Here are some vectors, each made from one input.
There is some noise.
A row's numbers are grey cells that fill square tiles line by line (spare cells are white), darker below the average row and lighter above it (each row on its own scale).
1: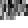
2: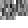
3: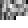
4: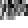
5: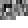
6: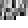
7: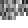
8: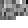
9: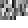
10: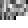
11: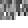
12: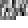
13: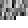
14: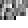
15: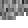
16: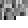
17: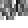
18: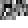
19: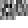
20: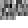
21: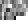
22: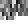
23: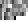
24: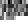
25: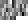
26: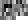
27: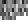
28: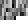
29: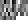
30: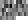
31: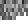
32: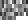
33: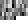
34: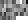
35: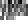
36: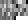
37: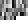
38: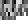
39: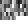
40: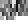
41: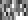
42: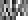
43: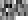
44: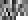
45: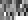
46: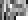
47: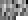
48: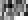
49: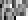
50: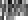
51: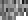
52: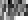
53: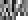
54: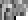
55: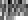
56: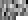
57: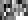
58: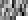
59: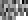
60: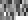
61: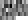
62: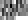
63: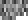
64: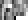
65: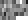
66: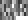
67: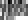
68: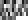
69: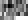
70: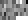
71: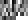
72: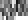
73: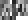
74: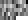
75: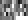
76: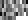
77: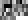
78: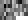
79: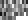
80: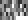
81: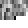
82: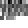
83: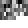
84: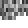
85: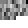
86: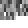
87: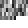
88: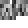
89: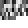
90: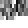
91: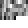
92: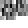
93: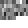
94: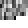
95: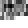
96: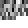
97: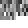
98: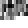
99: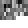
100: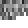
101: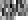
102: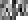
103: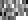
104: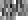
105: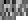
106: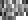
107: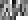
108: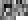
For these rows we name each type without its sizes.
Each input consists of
either a point on a circle, or a node of a tree.
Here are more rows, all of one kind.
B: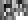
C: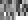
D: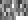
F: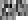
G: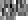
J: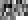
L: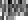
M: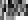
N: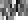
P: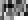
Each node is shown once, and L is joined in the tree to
M.
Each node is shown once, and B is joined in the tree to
D and J.
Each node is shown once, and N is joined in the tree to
G.
